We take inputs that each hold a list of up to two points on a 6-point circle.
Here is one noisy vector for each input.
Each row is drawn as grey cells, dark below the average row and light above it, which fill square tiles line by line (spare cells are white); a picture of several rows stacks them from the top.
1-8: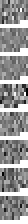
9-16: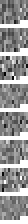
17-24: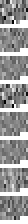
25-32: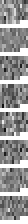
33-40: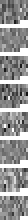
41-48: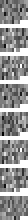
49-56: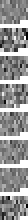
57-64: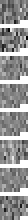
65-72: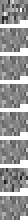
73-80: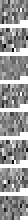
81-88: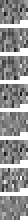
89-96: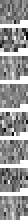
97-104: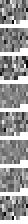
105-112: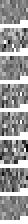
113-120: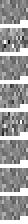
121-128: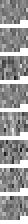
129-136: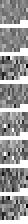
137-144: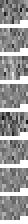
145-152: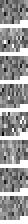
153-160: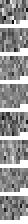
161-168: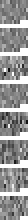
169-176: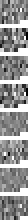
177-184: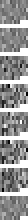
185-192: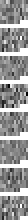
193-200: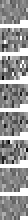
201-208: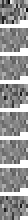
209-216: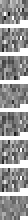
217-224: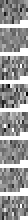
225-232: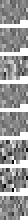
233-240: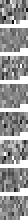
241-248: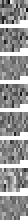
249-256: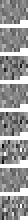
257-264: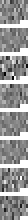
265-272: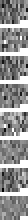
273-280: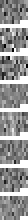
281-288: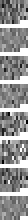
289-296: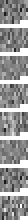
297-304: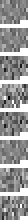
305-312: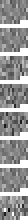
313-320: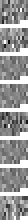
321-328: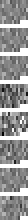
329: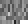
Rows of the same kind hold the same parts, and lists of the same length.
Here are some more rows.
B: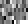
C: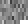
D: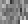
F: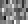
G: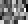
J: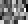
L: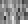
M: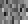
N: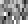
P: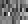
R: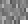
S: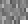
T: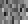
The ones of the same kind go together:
B, F, M, P, T
C, D, L, N, R, S
G, J

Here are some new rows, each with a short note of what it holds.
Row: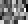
the empty list
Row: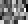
the empty list
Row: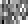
a list of two items
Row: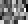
the empty list
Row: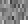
a list of two items
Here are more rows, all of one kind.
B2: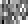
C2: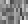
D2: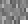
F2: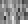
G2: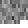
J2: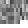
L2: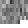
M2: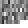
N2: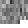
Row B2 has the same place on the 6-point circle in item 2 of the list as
C2 and J2.
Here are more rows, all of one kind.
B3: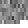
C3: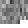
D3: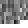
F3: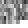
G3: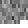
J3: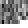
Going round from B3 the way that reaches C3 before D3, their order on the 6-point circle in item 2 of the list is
B3, F3, J3, C3, D3, G3.
